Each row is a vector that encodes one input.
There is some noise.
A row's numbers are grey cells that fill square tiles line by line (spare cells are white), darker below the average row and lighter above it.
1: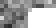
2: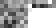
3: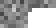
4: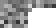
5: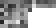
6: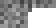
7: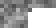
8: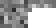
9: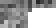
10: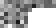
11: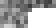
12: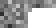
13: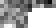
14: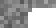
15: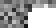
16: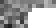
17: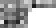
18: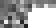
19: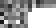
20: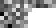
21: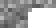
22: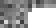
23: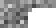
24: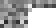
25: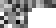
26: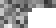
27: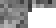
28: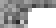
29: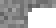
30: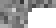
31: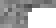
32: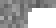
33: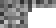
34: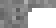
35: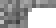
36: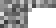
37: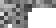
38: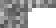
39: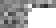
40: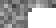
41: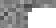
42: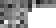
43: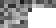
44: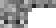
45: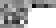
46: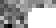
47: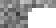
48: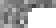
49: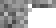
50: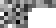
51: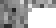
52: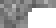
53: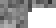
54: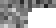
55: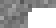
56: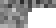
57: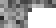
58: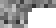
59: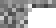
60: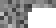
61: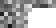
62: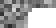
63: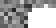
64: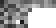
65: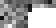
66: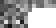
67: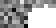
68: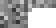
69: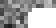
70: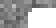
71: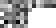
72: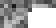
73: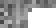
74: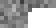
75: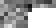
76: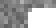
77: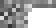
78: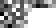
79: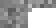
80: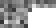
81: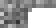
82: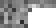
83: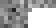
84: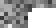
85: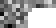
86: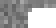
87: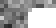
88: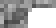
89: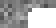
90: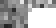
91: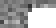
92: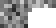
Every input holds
a point on a 6-point line, together with either a point on a 6-point line, or three true/false values.
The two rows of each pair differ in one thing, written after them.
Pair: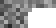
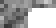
the place on the 6-point line
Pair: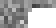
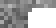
the place on the 6-point line
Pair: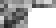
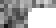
one of the three true/false values
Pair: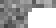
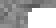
the place on the 6-point line
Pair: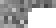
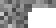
the place on the 6-point line
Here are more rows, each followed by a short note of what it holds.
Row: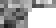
a point on a 6-point line and three true/false values
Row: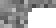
a point on a 6-point line and three true/false values
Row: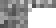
a point on each of two 6-point lines
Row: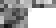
a point on a 6-point line and three true/false values
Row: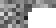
a point on a 6-point line and three true/false values
